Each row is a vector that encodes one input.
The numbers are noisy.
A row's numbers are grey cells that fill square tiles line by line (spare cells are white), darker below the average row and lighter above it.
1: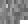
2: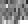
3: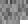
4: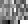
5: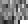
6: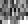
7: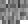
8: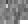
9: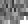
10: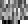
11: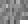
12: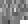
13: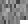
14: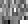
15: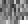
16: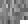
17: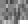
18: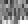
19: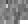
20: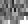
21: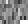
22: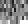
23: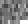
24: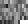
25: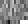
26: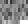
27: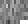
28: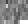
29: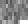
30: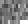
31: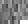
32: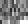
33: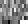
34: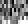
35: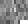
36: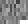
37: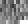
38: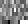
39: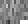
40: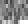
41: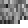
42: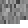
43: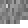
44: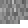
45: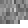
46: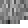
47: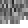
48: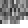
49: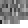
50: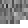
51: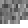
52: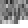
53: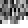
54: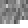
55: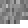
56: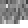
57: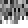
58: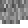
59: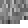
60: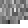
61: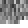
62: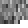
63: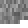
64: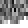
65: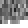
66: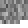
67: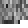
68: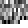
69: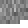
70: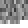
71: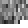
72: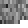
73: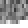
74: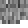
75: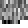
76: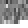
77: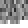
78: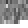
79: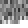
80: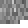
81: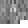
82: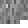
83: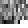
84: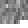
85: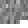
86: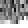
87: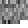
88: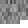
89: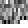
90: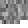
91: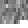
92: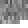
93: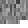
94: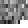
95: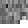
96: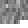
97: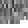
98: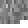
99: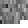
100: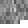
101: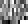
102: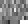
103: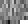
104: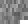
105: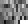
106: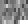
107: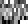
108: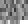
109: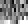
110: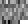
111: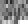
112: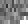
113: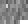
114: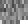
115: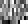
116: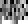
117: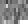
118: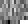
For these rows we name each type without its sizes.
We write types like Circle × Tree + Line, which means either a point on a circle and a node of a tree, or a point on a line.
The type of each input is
Bool × Circle + Line.
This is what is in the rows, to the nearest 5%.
About 50% of them hold a point on a circle and a true/false value. The rest hold a point on a line.
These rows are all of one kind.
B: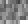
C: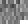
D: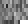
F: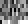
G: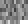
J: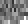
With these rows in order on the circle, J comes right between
C and D.
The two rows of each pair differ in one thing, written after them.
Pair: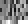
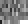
the true/false value
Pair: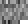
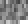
the place on the circle
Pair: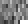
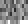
the true/false value
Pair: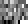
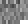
the true/false value
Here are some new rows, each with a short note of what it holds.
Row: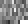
a point on a line
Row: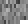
a point on a circle and a true/false value
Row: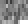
a point on a line
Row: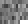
a point on a circle and a true/false value
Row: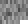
a point on a line
